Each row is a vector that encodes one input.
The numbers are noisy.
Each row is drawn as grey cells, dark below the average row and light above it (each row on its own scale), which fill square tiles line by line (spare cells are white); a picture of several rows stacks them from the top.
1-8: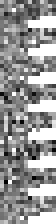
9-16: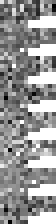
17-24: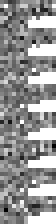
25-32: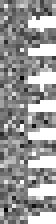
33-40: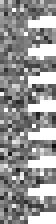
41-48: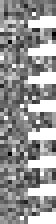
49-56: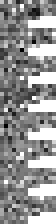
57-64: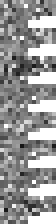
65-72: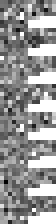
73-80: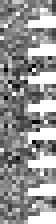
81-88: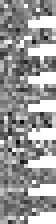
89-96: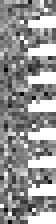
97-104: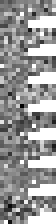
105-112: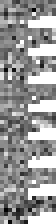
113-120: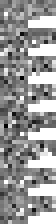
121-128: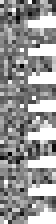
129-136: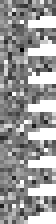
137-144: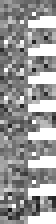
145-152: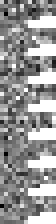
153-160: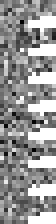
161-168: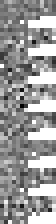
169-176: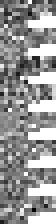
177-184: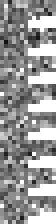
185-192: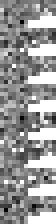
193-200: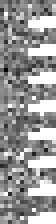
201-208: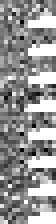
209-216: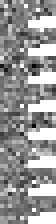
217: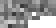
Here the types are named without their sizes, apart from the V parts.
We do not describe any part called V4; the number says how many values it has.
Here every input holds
either a point on a line, or four true/false values and a value of V4.
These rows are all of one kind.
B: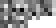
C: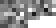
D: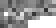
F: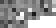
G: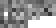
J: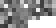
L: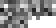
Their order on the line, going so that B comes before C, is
J, L, B, G, D, C, F.
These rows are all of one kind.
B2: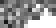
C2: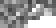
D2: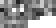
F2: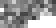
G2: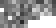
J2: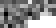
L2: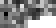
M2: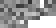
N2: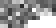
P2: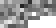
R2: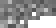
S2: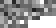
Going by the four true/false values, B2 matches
C2, J2 and L2.
